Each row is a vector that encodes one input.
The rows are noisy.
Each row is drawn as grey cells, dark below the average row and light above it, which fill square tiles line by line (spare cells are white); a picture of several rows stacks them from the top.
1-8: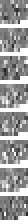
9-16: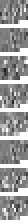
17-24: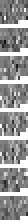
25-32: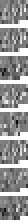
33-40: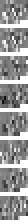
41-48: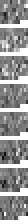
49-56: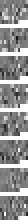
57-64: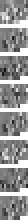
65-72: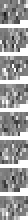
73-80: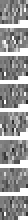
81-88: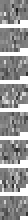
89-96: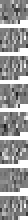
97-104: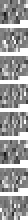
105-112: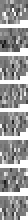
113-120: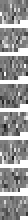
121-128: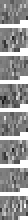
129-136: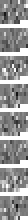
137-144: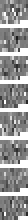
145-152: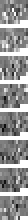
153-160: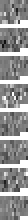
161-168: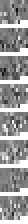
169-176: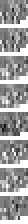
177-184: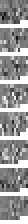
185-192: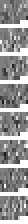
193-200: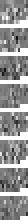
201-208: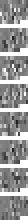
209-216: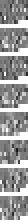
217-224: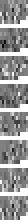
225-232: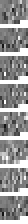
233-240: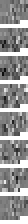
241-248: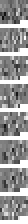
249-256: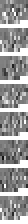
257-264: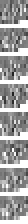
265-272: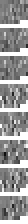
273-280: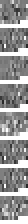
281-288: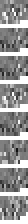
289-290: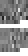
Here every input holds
a point on a 3-point line and a point on a 5-point line.
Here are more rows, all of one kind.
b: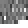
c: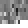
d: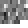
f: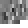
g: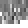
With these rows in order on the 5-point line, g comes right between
c and f.
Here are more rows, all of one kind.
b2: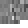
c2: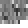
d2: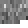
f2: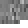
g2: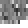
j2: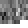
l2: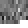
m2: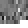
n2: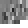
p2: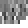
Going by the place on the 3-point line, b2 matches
d2, f2, l2 and m2.
